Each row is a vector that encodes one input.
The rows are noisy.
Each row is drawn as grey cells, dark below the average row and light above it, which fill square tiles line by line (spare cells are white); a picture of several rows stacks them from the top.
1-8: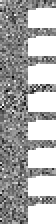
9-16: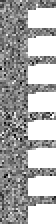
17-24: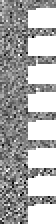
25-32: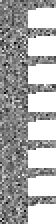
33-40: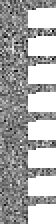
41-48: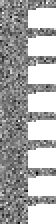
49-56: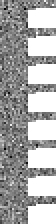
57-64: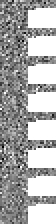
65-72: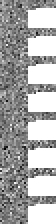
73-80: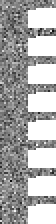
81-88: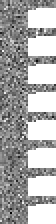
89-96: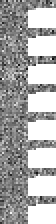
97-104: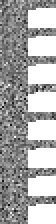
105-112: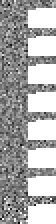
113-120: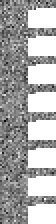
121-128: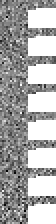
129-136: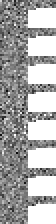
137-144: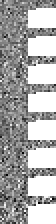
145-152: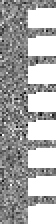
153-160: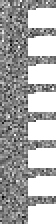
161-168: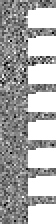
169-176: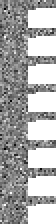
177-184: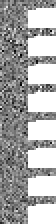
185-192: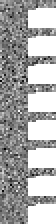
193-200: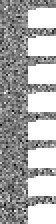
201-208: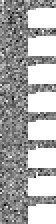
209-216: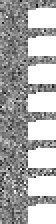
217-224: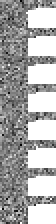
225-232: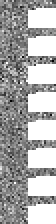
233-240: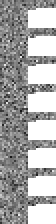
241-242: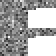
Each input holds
a node of an 11-node tree, a node of a 14-node tree and four true/false values, together with either a fixed value, or a node of an 11-node tree.
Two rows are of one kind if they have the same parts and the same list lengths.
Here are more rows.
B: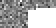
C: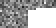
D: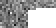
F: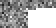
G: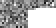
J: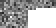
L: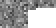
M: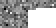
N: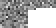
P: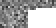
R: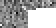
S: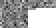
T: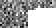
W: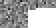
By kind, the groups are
B, F, G, P, R
C, D, J, L, M, N, S, T, W

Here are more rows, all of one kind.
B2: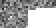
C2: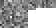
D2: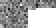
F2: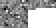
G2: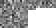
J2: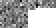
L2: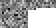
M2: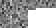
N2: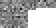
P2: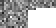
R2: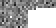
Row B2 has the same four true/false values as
C2, G2, M2 and P2.
